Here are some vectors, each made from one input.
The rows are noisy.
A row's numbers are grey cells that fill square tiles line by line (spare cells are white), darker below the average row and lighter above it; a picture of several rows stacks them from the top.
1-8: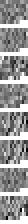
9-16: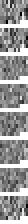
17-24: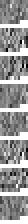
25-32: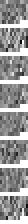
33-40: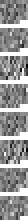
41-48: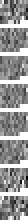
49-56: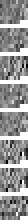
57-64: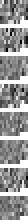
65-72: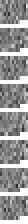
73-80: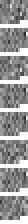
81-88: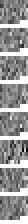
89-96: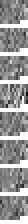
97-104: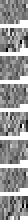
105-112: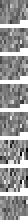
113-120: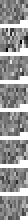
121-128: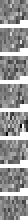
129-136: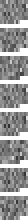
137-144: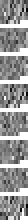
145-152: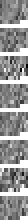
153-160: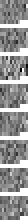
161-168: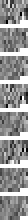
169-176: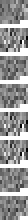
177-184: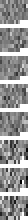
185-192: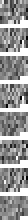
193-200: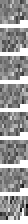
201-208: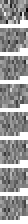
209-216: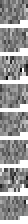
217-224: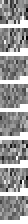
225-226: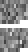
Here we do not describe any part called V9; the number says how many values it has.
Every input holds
either a node of an 11-node tree, or a list of up to two items, each a true/false value and a value of V9.
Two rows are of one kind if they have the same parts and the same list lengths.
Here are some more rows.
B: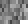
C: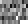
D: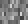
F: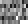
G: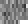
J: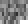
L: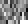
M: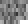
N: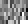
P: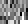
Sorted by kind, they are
B, D
C, F
G, J, M
L, N, P

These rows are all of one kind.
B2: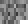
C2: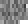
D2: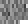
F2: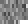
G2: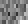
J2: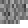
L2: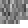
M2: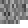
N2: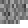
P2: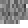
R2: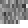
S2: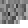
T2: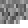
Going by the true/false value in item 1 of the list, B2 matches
G2, S2 and T2.
